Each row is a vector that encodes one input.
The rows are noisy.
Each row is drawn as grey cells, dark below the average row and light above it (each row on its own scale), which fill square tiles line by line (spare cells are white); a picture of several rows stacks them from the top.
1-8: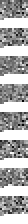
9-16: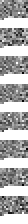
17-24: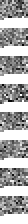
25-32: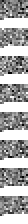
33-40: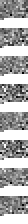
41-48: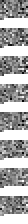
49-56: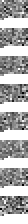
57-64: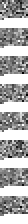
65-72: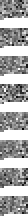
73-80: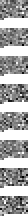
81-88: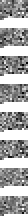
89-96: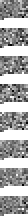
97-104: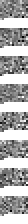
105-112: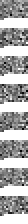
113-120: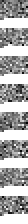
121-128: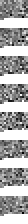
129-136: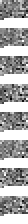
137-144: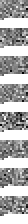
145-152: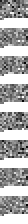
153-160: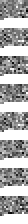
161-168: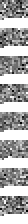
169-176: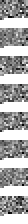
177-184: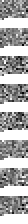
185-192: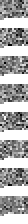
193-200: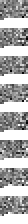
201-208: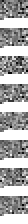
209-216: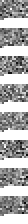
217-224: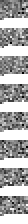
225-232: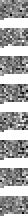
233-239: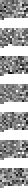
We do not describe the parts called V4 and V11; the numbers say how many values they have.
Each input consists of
either a fixed value, or one of 9 labels, a value of V4 and a value of V11, or three true/false values.
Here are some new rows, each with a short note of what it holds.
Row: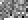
one of 9 labels, a value of V4 and a value of V11
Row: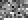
a fixed value
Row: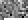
one of 9 labels, a value of V4 and a value of V11
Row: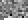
one of 9 labels, a value of V4 and a value of V11
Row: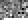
three true/false values
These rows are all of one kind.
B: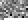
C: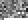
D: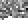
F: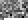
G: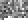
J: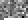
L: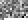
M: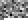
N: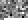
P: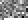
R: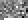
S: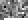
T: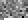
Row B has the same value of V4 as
D, M, N and T.
